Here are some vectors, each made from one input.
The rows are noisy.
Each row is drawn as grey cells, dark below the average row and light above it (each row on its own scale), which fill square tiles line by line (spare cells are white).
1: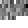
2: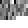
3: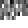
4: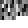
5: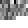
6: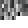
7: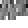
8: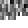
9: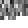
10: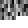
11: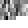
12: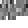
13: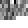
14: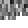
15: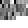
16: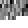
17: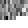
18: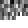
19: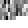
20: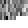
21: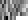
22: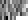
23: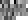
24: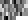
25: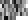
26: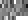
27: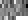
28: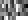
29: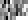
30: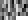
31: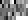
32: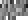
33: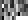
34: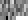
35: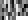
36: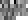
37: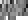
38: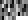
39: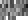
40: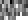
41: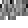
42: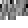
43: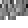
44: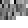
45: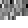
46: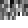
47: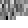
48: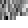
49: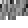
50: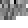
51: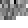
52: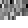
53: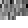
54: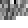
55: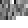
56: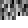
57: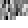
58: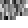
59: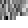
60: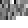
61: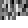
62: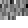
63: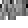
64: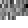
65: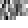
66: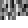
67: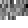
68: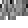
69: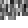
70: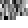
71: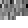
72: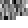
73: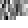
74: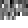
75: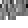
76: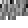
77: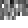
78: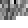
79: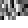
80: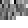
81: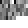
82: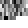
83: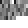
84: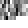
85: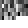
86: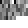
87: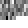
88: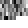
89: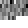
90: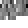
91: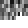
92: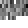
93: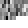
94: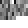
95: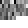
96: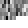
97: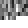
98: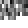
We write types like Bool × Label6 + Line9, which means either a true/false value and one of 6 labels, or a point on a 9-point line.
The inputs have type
(Bool × Bool × Bool + Line6) × Line6.
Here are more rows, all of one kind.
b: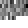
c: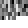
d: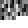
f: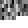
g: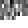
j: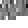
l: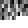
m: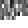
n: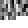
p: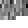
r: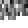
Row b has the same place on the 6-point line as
c and l.
